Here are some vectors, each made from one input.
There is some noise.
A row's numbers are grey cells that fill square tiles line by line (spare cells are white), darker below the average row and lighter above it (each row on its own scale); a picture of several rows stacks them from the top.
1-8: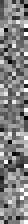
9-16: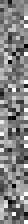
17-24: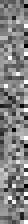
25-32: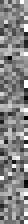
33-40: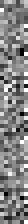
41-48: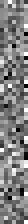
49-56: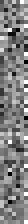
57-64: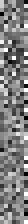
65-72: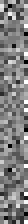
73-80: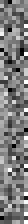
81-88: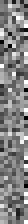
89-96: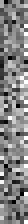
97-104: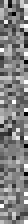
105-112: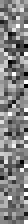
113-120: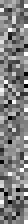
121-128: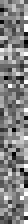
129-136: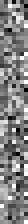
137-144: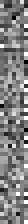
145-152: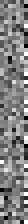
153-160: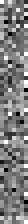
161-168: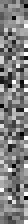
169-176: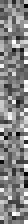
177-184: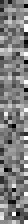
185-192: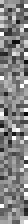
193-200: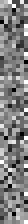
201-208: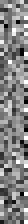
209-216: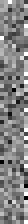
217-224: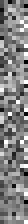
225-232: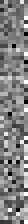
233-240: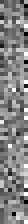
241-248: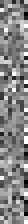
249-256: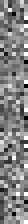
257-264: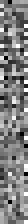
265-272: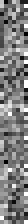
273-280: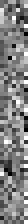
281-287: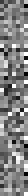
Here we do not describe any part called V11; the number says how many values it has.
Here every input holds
a list of up to two items, each a true/false value and a value of V11.
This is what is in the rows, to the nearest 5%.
All of them are lists of up to two items, each a true/false value and a value of V11: a few are empty, 30% hold one and 70% two.
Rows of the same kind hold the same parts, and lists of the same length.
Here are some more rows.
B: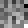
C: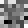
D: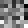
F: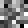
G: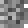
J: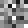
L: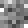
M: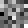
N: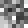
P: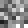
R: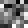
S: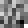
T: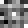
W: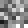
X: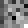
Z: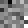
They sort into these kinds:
B, D, X
C, F, G, J, L, M, N, R, S, T, Z
P, W

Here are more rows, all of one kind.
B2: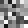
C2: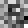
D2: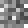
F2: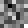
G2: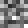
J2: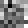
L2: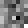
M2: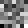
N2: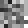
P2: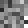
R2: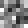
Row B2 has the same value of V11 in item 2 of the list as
F2, G2 and J2.
